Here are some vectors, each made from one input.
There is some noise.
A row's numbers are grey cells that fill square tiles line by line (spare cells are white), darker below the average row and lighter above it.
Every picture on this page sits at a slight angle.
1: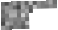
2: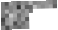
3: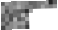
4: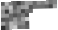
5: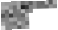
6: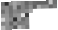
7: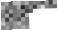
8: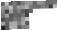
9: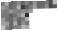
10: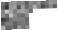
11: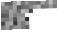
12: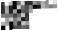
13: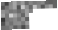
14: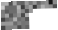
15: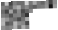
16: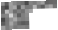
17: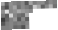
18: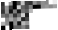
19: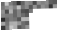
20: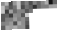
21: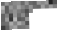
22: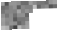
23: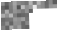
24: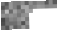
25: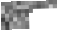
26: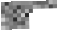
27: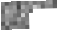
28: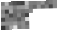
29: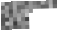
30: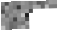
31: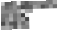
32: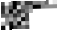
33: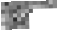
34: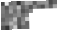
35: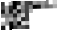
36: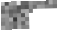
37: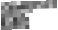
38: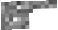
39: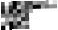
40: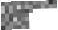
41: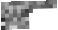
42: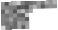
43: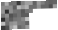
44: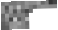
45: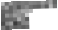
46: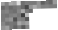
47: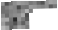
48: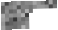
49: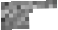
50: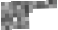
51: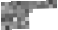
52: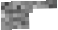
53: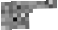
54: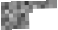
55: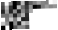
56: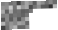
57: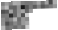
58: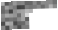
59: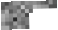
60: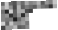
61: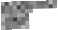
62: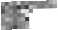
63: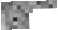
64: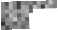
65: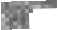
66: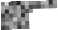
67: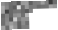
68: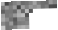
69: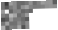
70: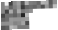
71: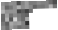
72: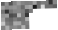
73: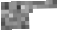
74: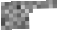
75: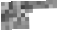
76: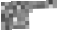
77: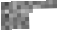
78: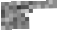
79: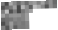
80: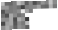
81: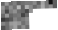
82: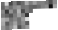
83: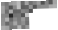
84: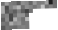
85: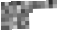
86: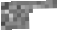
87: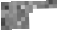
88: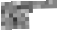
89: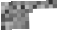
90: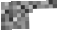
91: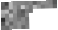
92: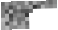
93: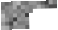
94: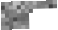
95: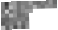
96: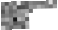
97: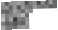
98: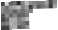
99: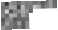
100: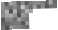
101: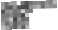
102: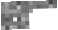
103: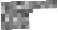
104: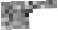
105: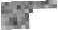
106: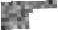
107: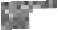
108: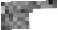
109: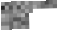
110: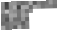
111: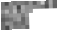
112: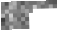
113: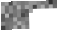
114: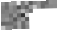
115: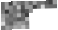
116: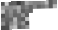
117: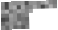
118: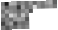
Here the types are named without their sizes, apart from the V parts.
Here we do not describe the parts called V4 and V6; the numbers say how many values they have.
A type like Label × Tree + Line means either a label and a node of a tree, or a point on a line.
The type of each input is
(Bool × V4 + V6) × Circle + Unit.
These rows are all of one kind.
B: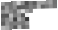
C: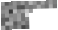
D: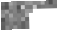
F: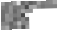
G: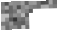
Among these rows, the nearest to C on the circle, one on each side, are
B and D.
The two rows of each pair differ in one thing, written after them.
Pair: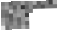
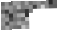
the value of V6
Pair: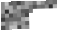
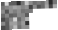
the value of V6
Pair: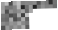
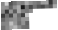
the value of V6
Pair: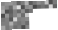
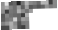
the value of V6
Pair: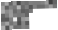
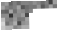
the place on the circle
